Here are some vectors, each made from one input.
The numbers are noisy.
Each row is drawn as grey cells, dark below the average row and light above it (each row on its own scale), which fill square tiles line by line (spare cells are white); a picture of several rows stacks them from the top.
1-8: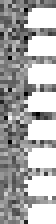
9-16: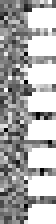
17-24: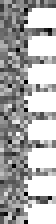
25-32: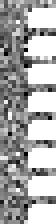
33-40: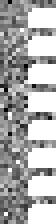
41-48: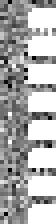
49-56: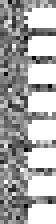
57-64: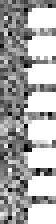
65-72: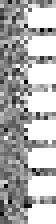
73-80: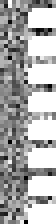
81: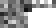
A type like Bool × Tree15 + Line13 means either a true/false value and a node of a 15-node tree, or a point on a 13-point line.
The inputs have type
Line7 × List2(Line4).
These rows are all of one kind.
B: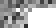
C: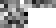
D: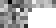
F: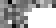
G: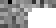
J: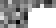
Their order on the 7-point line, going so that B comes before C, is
D, F, B, G, C, J.
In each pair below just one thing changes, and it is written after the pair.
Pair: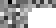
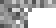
the place on the 4-point line in item 1 of the list
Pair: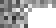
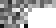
the place on the 4-point line in item 1 of the list
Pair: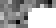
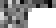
the place on the 4-point line in item 2 of the list
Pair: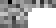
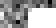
the place on the 7-point line
